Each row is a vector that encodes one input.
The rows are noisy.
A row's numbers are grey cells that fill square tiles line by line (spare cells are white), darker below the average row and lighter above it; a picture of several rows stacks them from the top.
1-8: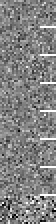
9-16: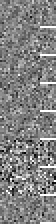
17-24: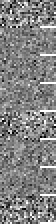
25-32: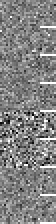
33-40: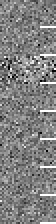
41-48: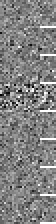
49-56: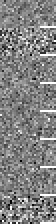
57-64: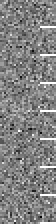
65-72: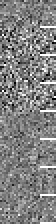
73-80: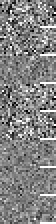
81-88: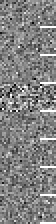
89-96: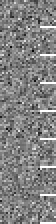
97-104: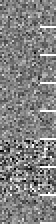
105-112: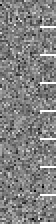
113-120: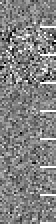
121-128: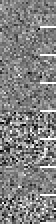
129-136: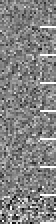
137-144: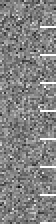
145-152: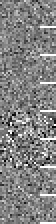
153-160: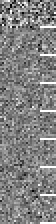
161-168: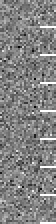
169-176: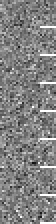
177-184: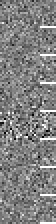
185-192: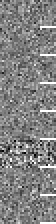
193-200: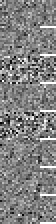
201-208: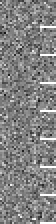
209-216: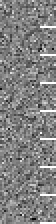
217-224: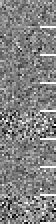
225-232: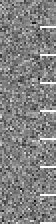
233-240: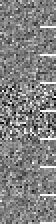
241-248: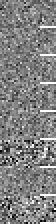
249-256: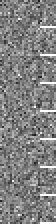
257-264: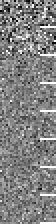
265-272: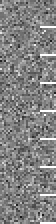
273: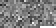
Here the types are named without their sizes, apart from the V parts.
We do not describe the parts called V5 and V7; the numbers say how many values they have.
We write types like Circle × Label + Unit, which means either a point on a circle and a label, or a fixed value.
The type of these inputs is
Line × (Line + V5) + V7.
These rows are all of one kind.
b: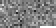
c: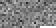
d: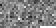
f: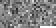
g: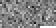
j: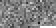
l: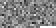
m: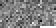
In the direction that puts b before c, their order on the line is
d, m, j, b, c, g, f, l.
